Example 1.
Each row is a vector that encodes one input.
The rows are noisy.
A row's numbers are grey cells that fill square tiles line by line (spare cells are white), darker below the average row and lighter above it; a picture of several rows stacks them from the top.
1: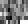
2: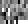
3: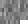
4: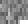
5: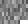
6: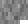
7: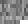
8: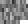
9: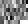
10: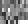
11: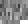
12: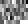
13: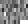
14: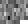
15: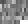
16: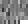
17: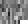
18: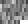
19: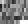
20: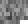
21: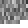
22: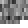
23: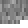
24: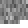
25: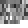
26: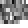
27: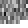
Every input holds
a point on a 4-point line.
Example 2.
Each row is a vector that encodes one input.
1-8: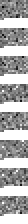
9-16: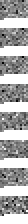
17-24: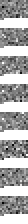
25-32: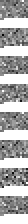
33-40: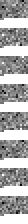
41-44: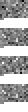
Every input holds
either a fixed value, or three true/false values.
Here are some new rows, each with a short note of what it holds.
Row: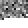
a fixed value
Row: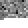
three true/false values
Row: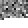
a fixed value
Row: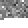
three true/false values
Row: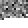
a fixed value
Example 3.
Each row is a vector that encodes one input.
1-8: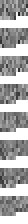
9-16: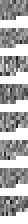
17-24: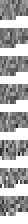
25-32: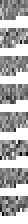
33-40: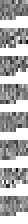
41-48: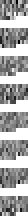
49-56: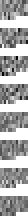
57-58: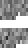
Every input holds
a point on a 5-point line and a point on a 7-point line.
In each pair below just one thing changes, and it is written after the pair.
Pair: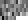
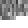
the place on the 5-point line
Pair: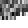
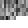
the place on the 5-point line
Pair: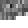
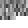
the place on the 7-point line
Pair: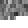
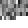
the place on the 5-point line
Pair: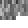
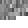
the place on the 7-point line
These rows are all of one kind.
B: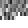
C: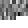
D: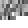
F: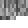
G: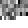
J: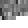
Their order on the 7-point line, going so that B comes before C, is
B, G, F, C, J, D.
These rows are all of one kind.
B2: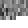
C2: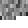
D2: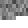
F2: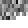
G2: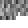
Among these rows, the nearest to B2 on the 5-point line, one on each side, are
F2 and G2.
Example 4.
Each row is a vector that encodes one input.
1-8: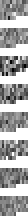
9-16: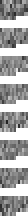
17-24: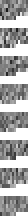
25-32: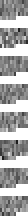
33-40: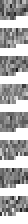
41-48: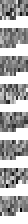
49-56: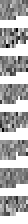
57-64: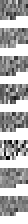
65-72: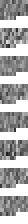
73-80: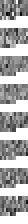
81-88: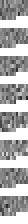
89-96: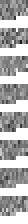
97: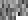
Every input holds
a point on a 5-point line and a point on an 8-point line.
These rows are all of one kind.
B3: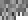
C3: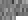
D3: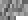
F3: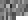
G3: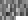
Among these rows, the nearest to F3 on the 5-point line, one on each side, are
B3 and D3.
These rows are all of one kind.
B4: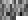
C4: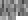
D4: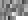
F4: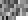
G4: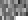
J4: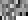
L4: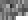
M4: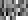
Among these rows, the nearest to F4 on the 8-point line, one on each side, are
J4 and M4.
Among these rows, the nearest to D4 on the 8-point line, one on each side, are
C4 and M4.
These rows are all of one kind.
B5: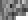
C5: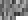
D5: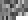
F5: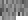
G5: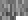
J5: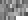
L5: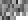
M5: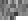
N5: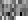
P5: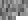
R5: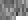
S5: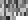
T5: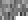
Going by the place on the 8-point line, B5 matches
N5 and T5.
